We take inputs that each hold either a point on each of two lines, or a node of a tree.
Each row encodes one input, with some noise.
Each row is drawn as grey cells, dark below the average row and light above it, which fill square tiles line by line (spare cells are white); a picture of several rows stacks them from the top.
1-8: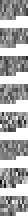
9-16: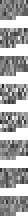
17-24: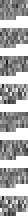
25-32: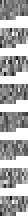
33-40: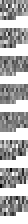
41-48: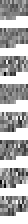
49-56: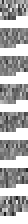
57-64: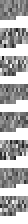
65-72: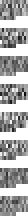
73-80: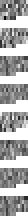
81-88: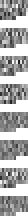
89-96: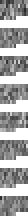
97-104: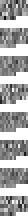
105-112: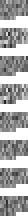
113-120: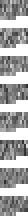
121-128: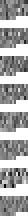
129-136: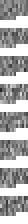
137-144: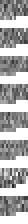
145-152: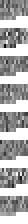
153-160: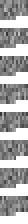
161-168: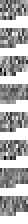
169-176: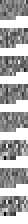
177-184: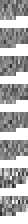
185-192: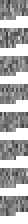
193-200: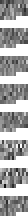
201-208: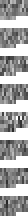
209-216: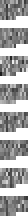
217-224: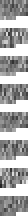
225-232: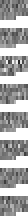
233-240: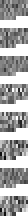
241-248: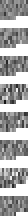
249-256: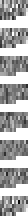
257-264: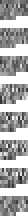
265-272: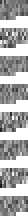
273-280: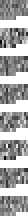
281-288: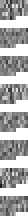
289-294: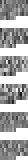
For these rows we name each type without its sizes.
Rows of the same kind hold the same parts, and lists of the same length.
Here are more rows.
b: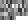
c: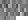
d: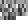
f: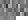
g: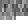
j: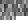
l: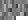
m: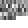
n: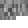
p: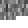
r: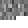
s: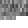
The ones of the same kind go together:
b, d, m
c, f, g, j, l, n, p, r, s

